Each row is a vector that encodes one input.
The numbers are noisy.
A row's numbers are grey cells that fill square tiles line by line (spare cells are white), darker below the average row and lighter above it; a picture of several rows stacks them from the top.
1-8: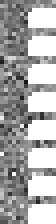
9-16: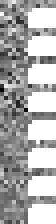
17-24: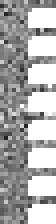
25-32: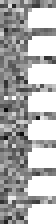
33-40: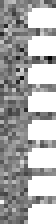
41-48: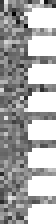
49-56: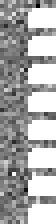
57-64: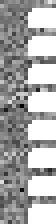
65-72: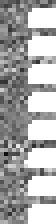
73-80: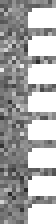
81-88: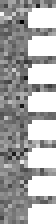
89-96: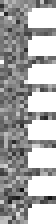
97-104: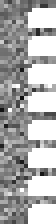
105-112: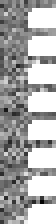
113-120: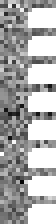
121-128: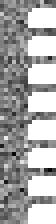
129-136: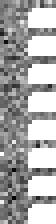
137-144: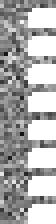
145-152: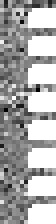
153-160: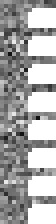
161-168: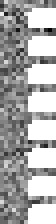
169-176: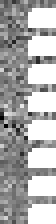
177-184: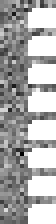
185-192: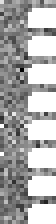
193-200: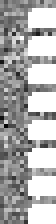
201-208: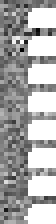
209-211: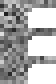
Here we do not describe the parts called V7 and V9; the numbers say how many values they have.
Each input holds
either one of 10 labels, a true/false value and a value of V7, or a value of V9.
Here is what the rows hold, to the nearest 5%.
About 70% of them hold one of 10 labels, a true/false value and a value of V7. The rest hold a value of V9.
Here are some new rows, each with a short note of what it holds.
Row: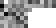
a value of V9
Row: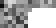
a value of V9
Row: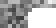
one of 10 labels, a true/false value and a value of V7
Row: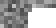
one of 10 labels, a true/false value and a value of V7
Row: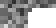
one of 10 labels, a true/false value and a value of V7
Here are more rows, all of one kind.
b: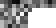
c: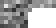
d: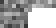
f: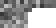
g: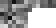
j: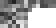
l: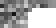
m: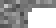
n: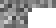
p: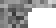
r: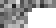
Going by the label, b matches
f and g.
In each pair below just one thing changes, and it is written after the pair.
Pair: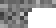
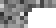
the true/false value
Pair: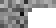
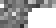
the label
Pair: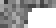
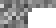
the value of V7
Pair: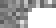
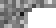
the value of V7
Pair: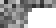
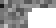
the value of V7
